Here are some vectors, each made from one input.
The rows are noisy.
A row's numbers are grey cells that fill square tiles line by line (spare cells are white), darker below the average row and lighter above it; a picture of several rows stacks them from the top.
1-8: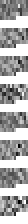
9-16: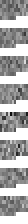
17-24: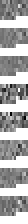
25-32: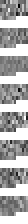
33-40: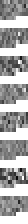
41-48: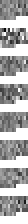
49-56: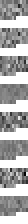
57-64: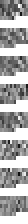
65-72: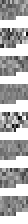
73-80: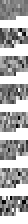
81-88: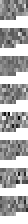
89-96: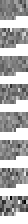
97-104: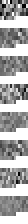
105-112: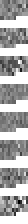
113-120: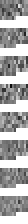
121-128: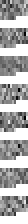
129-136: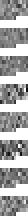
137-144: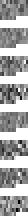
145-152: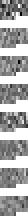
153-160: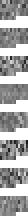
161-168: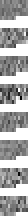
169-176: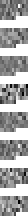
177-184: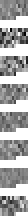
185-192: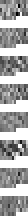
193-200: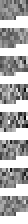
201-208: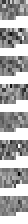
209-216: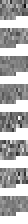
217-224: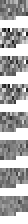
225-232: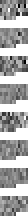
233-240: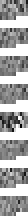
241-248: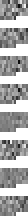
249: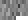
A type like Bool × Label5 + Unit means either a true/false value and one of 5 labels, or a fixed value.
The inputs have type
Label7 × Tree7.
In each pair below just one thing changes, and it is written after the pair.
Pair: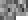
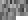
the label
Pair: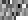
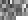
the label
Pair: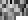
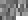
the label
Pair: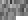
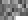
the node of the tree
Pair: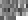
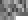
the node of the tree
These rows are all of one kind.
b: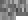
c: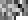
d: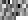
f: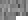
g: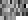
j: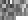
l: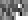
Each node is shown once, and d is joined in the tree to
g and l.
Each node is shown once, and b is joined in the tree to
g and j.
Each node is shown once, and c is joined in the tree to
f and g.
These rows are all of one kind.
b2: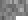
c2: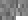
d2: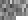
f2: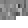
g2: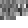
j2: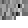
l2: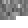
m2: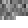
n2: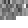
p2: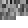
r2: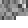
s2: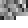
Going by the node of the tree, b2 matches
d2, j2, l2 and s2.
